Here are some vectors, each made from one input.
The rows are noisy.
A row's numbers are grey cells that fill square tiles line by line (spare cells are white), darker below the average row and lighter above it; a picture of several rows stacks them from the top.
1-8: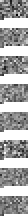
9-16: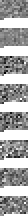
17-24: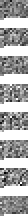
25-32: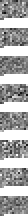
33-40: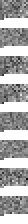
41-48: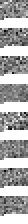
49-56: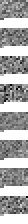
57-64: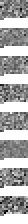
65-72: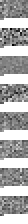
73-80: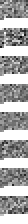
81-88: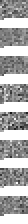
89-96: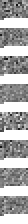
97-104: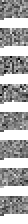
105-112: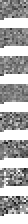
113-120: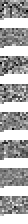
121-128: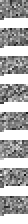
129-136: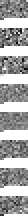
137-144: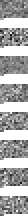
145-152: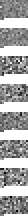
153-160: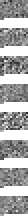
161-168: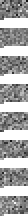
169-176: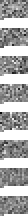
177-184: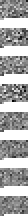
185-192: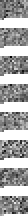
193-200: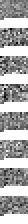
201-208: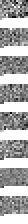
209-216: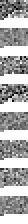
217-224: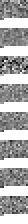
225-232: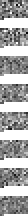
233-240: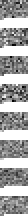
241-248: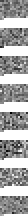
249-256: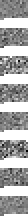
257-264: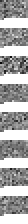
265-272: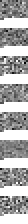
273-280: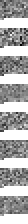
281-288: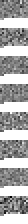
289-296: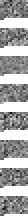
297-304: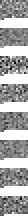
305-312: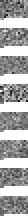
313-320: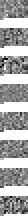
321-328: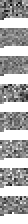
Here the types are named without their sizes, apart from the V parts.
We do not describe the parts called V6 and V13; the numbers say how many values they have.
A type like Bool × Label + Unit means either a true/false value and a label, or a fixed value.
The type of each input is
(Line + Tree) × V6 + V13.
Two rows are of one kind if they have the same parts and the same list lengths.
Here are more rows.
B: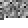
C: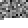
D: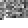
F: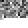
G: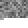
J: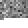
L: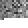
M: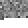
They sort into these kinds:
B, F
C, J, M
D, G, L

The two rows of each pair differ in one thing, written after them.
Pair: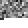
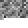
the node of the tree
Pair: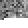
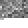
the value of V6
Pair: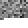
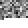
the value of V6
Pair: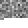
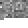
the node of the tree
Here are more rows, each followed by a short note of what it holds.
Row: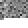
a point on a line and a value of V6
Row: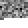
a value of V13
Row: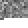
a point on a line and a value of V6
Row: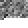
a node of a tree and a value of V6
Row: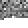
a node of a tree and a value of V6
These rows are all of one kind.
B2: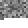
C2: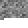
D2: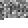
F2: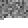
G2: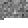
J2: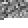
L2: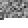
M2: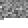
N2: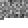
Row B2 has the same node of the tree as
D2 and N2.
